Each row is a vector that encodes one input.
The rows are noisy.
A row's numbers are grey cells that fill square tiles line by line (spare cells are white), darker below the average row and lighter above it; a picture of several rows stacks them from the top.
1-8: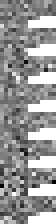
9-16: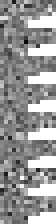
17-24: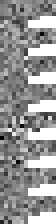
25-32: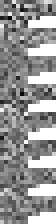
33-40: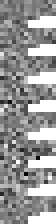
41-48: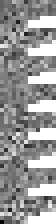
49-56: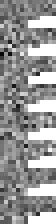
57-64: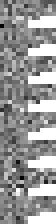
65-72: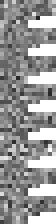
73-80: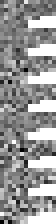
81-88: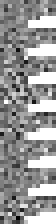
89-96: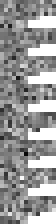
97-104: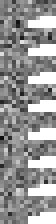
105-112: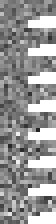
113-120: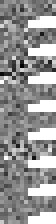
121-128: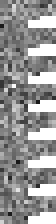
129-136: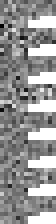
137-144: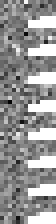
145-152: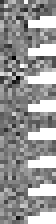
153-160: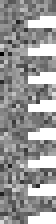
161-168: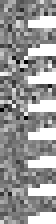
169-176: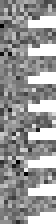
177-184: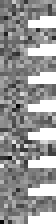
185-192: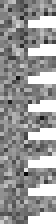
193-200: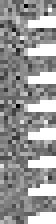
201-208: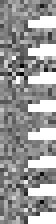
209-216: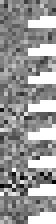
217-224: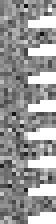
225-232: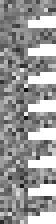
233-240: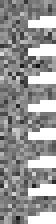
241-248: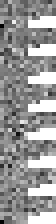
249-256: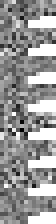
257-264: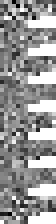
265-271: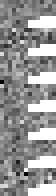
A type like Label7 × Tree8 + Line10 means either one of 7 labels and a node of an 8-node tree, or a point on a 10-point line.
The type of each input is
(Circle9 + Label5) × Line9 + List3(Line5).
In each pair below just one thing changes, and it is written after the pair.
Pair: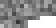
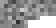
the place on the 9-point circle
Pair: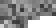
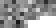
the place on the 9-point circle
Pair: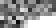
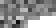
the place on the 9-point circle
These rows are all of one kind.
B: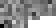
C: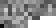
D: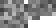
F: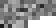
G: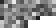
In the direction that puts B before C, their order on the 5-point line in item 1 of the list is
F, B, C, G, D.
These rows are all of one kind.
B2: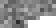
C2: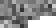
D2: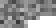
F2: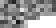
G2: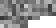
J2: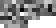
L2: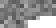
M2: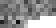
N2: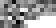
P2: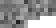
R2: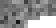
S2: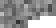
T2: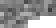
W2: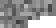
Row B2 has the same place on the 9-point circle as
C2, N2, S2 and W2.
